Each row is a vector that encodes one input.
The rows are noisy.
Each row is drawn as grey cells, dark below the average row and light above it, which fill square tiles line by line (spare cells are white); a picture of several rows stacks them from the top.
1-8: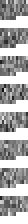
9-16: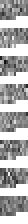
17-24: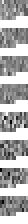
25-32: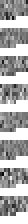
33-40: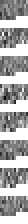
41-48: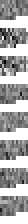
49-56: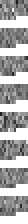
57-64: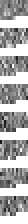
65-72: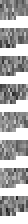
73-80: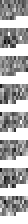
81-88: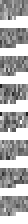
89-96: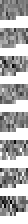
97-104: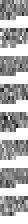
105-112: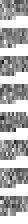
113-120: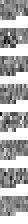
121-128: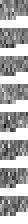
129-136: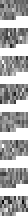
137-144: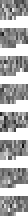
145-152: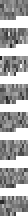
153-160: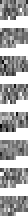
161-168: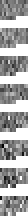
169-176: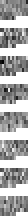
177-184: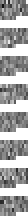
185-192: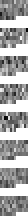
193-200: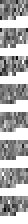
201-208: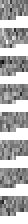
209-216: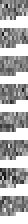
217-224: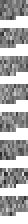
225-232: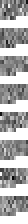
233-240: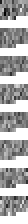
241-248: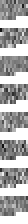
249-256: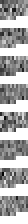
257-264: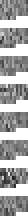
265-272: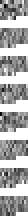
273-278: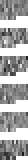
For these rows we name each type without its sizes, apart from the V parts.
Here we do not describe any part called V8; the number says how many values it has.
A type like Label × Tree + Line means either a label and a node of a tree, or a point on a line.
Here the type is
(Bool × Bool × Bool × Bool + Line) × V8.
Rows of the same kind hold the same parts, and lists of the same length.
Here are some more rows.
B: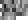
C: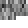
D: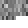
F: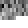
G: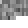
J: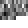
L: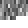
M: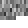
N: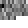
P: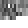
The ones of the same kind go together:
B, J, L, P
C, D, F, G, M, N

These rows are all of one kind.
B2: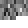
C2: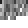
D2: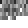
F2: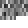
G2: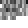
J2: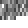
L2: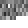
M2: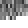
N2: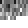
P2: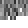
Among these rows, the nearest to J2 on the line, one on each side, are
C2 and P2.
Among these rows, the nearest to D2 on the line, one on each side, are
G2 and N2.
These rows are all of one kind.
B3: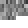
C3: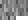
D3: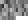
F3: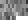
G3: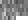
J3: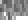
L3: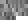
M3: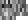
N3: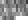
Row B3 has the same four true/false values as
C3, F3 and G3.
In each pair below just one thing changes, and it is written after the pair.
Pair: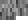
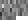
one of the four true/false values
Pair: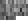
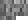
one of the four true/false values
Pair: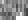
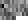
one of the four true/false values
